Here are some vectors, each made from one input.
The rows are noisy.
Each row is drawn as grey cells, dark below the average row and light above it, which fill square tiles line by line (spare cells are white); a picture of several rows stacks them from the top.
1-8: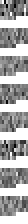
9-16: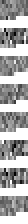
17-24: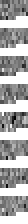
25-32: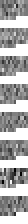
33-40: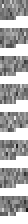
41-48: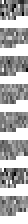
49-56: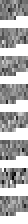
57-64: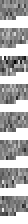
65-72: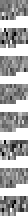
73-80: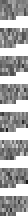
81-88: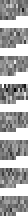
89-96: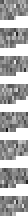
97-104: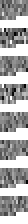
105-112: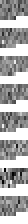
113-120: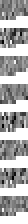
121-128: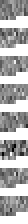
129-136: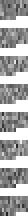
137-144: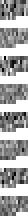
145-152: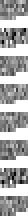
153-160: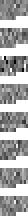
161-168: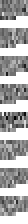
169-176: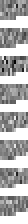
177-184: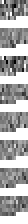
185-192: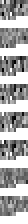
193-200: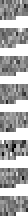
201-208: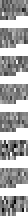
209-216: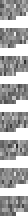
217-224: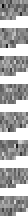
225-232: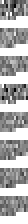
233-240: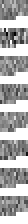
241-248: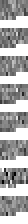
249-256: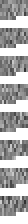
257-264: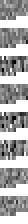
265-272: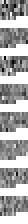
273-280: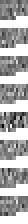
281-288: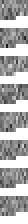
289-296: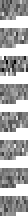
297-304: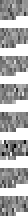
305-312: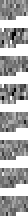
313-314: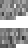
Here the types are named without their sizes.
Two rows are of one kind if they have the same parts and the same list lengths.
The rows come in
2 kinds.
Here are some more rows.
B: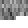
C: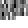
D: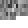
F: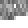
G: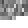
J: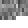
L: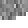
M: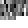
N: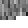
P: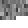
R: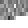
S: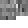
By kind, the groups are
B, D, F, G, J, L, N, P, R, S
C, M

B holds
five true/false values.
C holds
a label.
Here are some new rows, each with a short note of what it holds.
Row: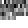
a label
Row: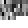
a label
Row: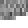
five true/false values
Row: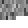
five true/false values
